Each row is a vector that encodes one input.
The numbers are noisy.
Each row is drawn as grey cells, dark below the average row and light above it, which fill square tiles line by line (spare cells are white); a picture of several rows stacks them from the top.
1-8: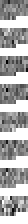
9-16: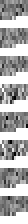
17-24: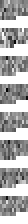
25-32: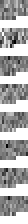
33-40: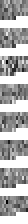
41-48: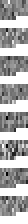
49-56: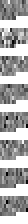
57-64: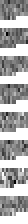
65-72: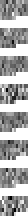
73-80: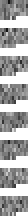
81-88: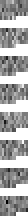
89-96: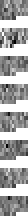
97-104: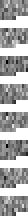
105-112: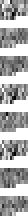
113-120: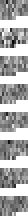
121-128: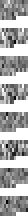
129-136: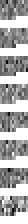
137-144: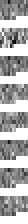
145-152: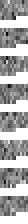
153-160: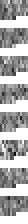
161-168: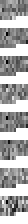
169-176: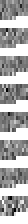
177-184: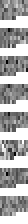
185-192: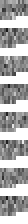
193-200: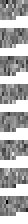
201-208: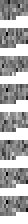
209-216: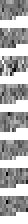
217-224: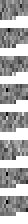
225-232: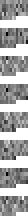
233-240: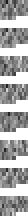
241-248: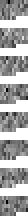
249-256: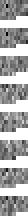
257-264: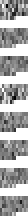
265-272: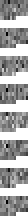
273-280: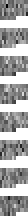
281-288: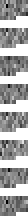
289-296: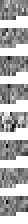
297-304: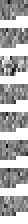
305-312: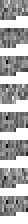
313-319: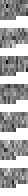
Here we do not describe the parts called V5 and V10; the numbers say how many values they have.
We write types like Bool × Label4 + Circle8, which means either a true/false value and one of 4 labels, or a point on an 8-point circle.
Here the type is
(Bool × Tree13 × V10 + Unit) × V5.
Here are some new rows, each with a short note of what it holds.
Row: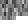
a node of a 13-node tree, a true/false value, a value of V5 and a value of V10
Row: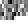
a value of V5
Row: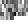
a value of V5
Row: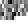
a value of V5
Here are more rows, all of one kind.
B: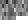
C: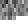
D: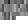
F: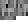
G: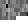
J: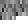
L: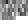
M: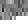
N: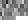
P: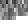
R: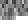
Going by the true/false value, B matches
C, F, G and J.
